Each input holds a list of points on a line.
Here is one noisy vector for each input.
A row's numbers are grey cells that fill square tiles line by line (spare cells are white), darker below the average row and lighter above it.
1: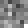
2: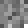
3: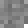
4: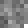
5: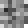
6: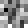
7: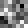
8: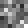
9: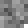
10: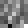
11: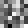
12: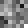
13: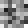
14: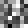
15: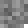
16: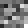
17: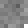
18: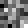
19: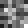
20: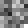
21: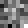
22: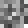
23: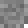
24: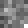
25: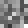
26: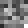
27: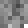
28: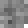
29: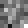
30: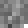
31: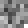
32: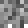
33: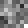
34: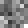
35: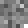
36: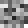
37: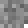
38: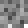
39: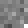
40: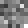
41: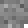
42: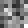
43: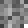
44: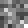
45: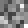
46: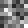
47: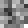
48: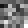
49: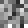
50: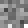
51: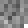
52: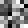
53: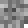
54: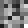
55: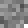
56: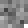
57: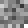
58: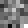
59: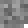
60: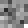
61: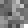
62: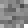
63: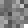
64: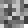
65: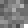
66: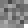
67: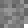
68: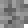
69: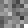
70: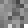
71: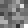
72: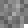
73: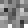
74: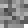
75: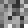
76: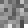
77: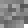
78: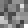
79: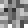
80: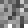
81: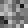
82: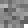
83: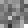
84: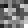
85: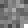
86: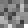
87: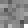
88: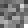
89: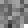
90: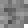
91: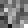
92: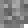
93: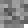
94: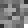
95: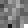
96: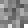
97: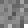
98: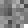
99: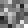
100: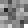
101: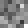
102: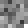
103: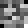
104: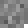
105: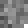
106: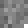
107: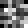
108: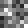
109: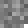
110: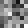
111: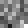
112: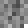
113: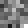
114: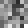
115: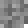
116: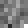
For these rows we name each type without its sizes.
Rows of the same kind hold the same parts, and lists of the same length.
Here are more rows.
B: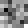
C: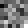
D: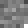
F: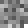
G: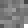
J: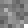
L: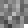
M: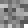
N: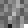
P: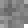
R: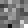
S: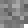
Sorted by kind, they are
B, D, F, G, L, M, N, S
C
J, P, R

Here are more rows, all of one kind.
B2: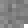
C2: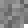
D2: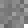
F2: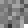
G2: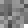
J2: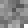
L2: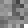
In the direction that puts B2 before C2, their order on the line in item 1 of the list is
J2, D2, F2, B2, C2, L2, G2.
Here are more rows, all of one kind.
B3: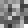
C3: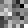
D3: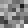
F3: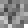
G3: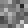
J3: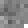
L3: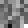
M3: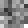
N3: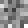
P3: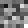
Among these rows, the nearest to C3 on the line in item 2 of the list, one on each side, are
F3 and J3.
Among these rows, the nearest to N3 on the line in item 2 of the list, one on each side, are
B3 and M3.
